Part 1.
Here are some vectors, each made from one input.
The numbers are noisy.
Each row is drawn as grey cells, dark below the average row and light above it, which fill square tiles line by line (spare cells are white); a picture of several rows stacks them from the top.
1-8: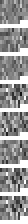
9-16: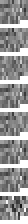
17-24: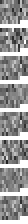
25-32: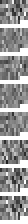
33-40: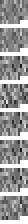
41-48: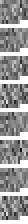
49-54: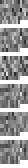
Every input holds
a point on a 7-point line.
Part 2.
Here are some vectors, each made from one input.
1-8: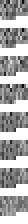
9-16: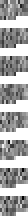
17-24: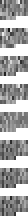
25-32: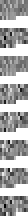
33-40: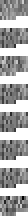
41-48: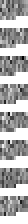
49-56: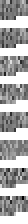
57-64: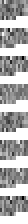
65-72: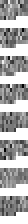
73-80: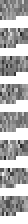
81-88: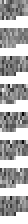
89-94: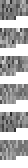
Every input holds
a node of a 10-node tree.
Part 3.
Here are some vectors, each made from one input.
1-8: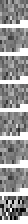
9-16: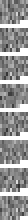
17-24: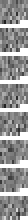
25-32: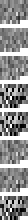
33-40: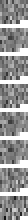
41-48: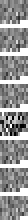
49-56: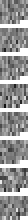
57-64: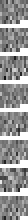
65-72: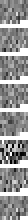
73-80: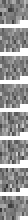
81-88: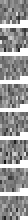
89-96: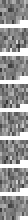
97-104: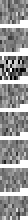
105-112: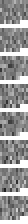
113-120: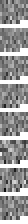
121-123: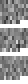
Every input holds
either a fixed value, or three true/false values.
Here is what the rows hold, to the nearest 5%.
About 5% of them hold a fixed value. The rest hold three true/false values.
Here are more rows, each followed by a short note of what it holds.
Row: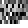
a fixed value
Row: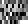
a fixed value
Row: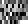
a fixed value
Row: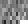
three true/false values
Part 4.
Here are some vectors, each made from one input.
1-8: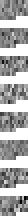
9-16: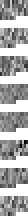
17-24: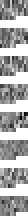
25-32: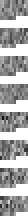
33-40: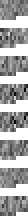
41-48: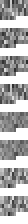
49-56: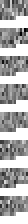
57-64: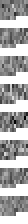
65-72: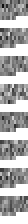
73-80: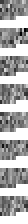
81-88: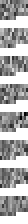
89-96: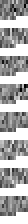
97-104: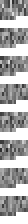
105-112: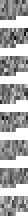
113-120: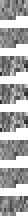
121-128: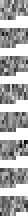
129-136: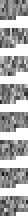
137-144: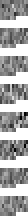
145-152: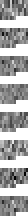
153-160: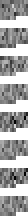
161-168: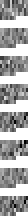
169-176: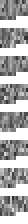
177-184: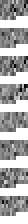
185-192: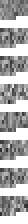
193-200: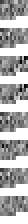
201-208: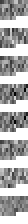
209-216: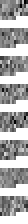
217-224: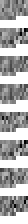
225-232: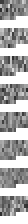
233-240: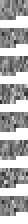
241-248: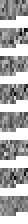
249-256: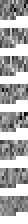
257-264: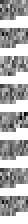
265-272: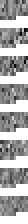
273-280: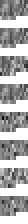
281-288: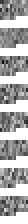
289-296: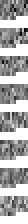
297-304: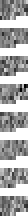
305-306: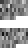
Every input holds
a node of a 14-node tree.
